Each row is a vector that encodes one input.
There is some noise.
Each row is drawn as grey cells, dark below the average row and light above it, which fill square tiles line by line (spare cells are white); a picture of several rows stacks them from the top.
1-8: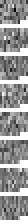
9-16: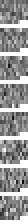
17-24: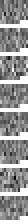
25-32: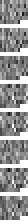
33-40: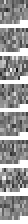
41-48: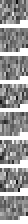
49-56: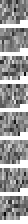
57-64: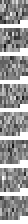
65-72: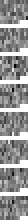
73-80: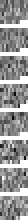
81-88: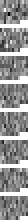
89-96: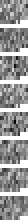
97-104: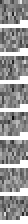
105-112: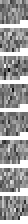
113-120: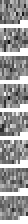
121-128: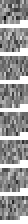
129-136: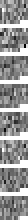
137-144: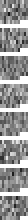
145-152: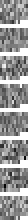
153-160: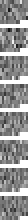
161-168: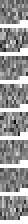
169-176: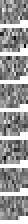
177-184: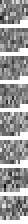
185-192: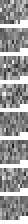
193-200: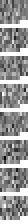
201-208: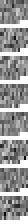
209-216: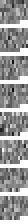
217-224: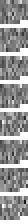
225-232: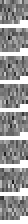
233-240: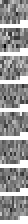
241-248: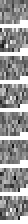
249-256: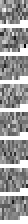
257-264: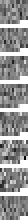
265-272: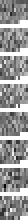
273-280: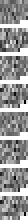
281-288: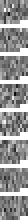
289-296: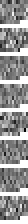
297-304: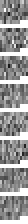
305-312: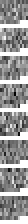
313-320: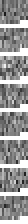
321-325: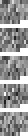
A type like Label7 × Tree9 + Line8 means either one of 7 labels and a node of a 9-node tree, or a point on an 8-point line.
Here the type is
(Bool × Bool × Bool + Unit) × Line8 + Line14.
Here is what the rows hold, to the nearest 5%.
About 55% of them hold a point on an 8-point line, together with either a fixed value, or three true/false values. The rest hold a point on a 14-point line.
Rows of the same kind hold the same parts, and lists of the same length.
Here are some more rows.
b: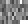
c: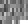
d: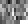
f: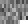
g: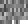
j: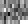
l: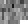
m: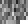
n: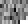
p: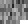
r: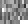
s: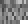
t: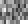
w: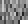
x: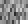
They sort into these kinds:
b, f, l, p, s
c, g
d, j, m, n, r, t, w, x

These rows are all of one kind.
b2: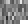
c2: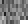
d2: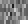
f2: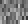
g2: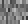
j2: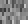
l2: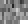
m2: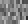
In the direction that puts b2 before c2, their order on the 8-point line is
b2, g2, f2, c2, m2, d2, l2, j2.
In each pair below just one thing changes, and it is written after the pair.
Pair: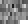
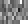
the place on the 8-point line
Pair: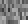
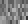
one of the three true/false values
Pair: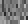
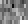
the place on the 8-point line
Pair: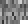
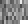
one of the three true/false values
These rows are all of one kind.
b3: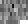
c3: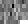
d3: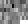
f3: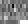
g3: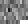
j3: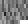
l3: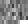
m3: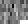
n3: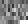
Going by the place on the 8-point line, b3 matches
c3, f3 and m3.
